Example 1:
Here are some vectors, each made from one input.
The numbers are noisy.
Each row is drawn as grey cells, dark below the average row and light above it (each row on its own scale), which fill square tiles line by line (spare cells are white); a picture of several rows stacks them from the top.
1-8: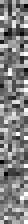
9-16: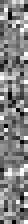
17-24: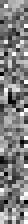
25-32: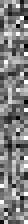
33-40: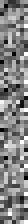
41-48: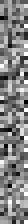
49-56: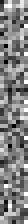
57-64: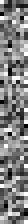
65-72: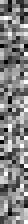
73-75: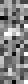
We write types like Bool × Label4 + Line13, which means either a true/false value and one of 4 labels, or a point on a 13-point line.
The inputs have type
Bool × Bool × Bool × Bool.
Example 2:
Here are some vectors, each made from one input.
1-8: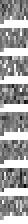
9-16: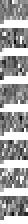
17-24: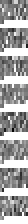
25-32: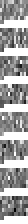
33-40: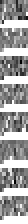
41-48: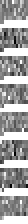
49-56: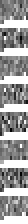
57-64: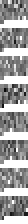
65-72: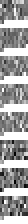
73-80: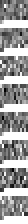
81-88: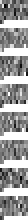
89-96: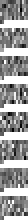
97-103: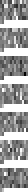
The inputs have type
Bool × Bool × Bool × Bool.
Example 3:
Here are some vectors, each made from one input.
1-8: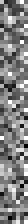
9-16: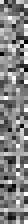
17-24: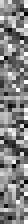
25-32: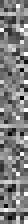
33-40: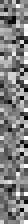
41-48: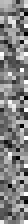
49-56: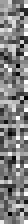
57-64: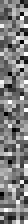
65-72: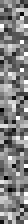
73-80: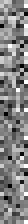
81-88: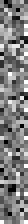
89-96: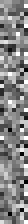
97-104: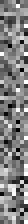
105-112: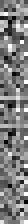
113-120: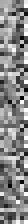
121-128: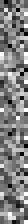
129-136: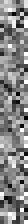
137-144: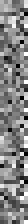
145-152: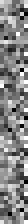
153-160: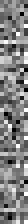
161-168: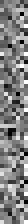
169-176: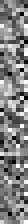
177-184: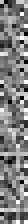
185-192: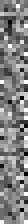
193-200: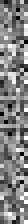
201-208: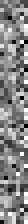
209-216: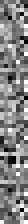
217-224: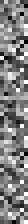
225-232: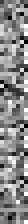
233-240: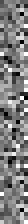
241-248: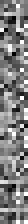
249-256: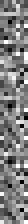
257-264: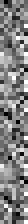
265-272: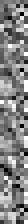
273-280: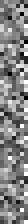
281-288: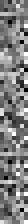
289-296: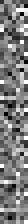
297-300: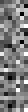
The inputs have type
Line5.
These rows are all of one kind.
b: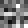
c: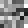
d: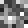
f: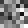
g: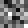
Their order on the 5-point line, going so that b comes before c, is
f, b, g, d, c.
